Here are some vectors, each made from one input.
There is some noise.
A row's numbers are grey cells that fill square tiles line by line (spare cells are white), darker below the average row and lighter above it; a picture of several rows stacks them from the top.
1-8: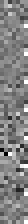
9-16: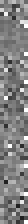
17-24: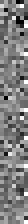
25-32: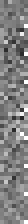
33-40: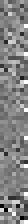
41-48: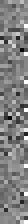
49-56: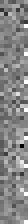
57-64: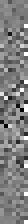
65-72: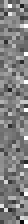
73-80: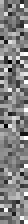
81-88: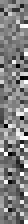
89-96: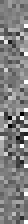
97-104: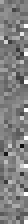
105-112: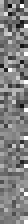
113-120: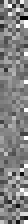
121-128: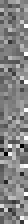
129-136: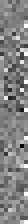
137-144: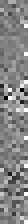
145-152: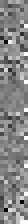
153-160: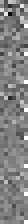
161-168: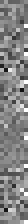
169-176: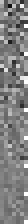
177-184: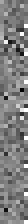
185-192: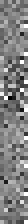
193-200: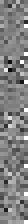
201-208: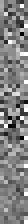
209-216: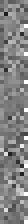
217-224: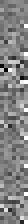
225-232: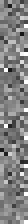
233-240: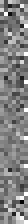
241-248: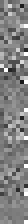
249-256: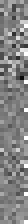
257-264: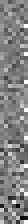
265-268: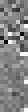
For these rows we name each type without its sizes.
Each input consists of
a node of a tree, together with a list of points on a line.
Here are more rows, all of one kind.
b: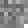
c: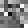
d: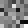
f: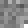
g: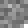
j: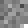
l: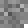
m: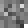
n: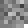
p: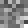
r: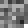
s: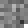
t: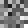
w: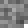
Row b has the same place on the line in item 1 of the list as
c, m and n.
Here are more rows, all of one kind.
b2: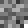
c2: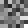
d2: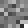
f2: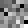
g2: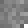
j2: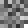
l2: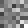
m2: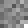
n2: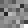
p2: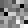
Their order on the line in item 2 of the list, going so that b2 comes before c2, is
d2, g2, m2, b2, n2, p2, f2, j2, c2, l2.
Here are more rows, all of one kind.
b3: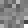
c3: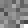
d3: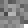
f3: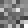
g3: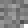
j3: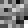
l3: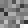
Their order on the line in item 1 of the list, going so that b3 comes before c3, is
g3, b3, l3, c3, j3, d3, f3.
